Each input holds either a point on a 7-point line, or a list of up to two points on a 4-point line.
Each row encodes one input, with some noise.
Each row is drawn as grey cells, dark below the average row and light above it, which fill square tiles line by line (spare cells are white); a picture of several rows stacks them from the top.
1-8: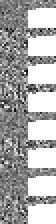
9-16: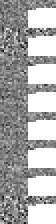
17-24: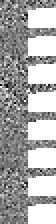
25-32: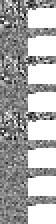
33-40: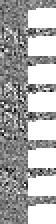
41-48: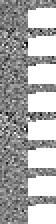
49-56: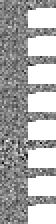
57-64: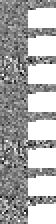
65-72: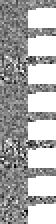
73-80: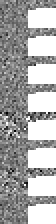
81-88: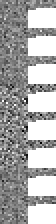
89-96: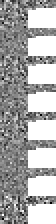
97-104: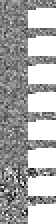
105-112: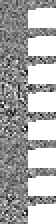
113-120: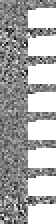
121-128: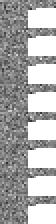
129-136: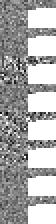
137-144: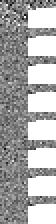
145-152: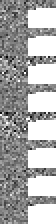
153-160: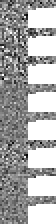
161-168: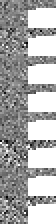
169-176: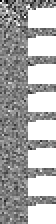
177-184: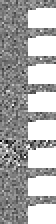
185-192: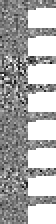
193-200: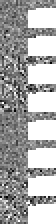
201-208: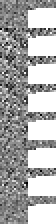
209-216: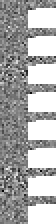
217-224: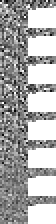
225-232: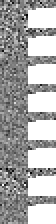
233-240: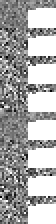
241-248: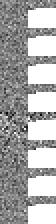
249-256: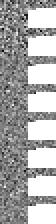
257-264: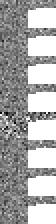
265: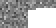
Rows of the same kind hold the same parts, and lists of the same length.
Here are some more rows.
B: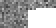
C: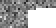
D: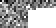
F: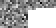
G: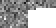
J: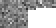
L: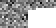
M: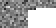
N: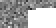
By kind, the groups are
B, J
C, G
D, F, L
M, N

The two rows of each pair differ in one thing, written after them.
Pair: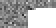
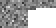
the place on the 4-point line in item 1 of the list
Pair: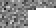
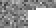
the place on the 4-point line in item 1 of the list
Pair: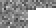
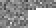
the place on the 4-point line in item 2 of the list
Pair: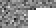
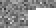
the place on the 4-point line in item 1 of the list
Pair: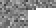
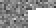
the place on the 4-point line in item 1 of the list
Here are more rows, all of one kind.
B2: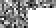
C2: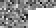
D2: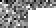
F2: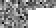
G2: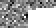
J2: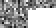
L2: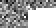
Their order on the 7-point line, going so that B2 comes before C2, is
B2, J2, F2, C2, G2, L2, D2.
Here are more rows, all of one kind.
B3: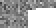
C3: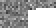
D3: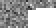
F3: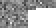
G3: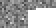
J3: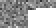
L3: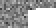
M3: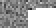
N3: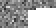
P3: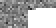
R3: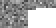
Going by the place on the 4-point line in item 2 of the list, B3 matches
F3, L3, P3 and R3.
